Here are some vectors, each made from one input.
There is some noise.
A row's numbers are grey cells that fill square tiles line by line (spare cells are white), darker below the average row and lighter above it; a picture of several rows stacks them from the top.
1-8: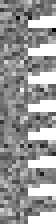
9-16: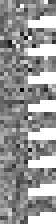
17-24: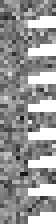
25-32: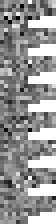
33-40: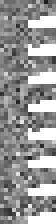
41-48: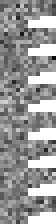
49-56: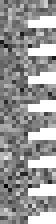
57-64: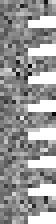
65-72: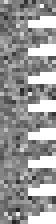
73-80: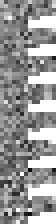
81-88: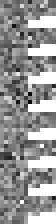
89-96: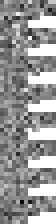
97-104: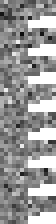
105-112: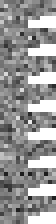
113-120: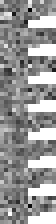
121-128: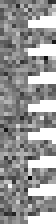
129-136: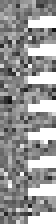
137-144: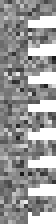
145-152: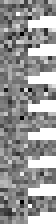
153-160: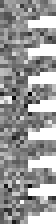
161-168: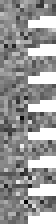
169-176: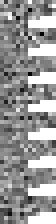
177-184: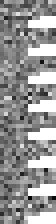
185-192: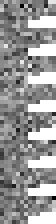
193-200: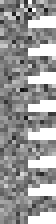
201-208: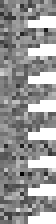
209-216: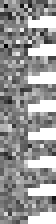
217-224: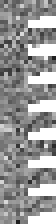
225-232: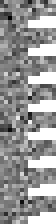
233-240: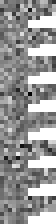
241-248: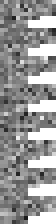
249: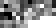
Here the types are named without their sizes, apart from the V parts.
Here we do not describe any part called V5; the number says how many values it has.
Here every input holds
a point on a line and a value of V5, together with either a fixed value, or a node of a tree.
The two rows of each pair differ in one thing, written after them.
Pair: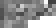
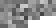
the value of V5
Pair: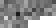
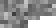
the node of the tree
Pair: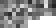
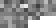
the value of V5
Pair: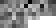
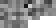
the value of V5
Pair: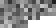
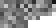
the node of the tree
